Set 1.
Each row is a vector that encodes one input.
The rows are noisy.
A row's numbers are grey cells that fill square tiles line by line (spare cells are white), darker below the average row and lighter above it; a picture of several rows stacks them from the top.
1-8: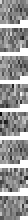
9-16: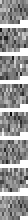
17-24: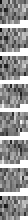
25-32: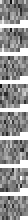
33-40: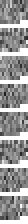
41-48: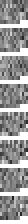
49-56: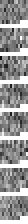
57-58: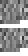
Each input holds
a point on an 8-point line.
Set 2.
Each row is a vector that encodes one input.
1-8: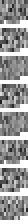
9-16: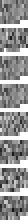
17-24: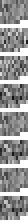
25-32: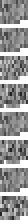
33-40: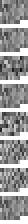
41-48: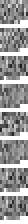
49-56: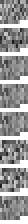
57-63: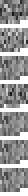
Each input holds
one of 6 labels.
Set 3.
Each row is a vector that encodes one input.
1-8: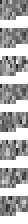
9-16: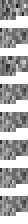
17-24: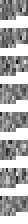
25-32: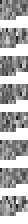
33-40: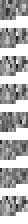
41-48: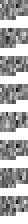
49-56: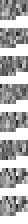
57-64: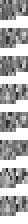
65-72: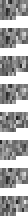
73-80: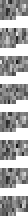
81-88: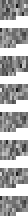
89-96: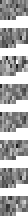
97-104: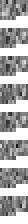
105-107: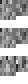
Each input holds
a point on a 10-point line.
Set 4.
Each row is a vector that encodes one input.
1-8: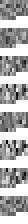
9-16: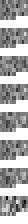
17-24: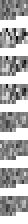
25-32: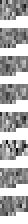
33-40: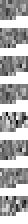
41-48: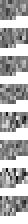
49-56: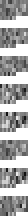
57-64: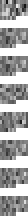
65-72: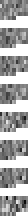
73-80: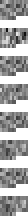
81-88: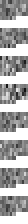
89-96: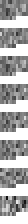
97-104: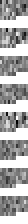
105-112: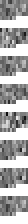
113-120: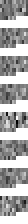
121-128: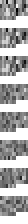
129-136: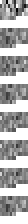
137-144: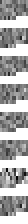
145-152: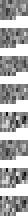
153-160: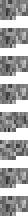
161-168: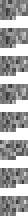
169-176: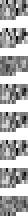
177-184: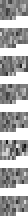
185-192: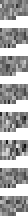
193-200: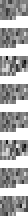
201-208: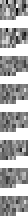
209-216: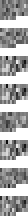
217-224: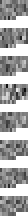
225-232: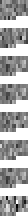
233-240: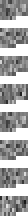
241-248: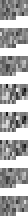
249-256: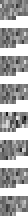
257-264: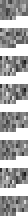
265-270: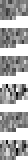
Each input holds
a point on a 10-point line.
